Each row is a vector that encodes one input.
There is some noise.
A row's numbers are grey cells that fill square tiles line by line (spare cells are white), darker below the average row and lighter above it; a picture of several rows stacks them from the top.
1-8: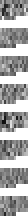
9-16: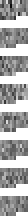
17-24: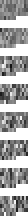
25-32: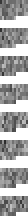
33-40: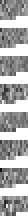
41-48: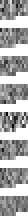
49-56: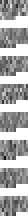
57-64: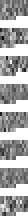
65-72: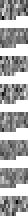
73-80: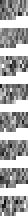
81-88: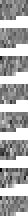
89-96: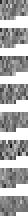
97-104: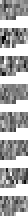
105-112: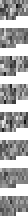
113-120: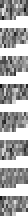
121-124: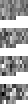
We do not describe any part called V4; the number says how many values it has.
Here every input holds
either a point on an 11-point line, or a true/false value and a value of V4.
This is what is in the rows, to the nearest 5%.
About 65% of them hold a point on an 11-point line. The rest hold a true/false value and a value of V4.
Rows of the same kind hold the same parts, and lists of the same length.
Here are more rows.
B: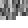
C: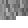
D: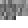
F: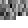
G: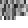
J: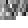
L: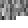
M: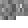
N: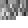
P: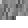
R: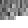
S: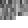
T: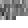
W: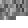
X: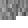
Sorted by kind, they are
B, C, D, F, J, L, M, N, P, T, W, X
G, R, S

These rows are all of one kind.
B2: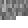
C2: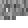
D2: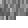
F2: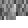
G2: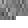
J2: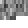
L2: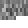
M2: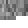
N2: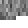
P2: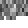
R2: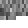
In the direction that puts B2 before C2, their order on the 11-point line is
L2, R2, D2, B2, F2, G2, N2, J2, P2, M2, C2.
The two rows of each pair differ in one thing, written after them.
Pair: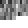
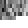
the value of V4
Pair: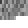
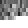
the value of V4
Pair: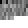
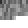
the value of V4
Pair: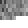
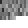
the true/false value
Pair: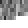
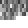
the true/false value
